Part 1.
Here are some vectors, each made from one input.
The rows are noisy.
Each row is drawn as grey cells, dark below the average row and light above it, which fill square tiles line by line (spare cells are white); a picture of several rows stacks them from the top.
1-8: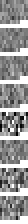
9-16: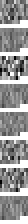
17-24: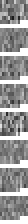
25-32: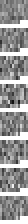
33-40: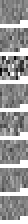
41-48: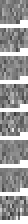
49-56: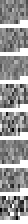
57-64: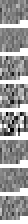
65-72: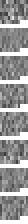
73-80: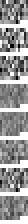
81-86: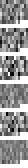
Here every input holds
a point on a 6-point line, together with either a fixed value, or three true/false values.
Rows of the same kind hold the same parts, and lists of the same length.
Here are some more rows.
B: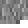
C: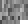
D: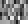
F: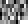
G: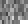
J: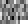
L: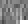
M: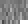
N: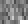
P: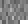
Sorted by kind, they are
B, C, D, F, J
G, L, M, N, P

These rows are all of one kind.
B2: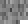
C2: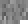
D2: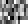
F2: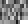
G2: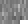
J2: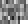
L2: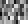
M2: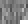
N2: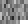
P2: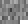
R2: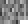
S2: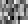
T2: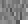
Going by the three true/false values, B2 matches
D2, S2 and T2.
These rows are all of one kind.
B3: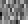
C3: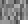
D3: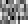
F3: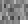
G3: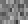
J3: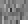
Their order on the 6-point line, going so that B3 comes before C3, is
J3, B3, C3, D3, F3, G3.
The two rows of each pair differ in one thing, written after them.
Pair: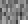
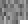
the place on the 6-point line
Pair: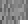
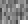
the place on the 6-point line
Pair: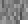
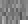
the place on the 6-point line
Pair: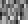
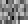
one of the three true/false values
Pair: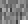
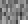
one of the three true/false values
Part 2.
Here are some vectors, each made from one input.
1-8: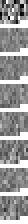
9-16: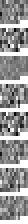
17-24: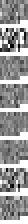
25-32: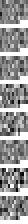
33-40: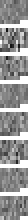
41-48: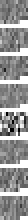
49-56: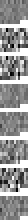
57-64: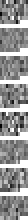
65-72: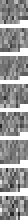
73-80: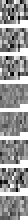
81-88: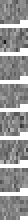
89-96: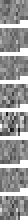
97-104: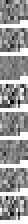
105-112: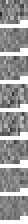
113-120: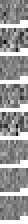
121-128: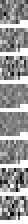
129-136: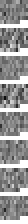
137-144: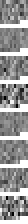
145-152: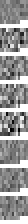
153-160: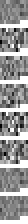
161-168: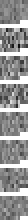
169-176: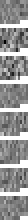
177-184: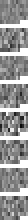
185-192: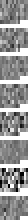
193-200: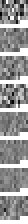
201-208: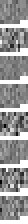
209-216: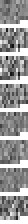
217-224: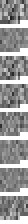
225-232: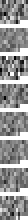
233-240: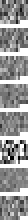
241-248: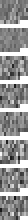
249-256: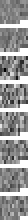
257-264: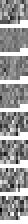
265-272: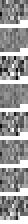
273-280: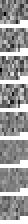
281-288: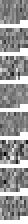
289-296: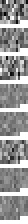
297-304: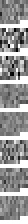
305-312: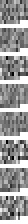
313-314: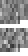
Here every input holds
either a point on an 11-point line, or three true/false values.
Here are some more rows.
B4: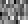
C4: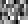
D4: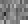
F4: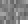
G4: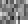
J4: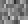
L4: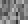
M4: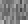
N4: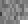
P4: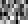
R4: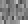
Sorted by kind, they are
B4, C4, F4, G4, J4, N4
D4, L4, M4, P4, R4

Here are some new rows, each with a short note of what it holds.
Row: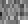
three true/false values
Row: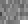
three true/false values
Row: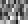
a point on an 11-point line
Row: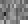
a point on an 11-point line
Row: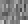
a point on an 11-point line
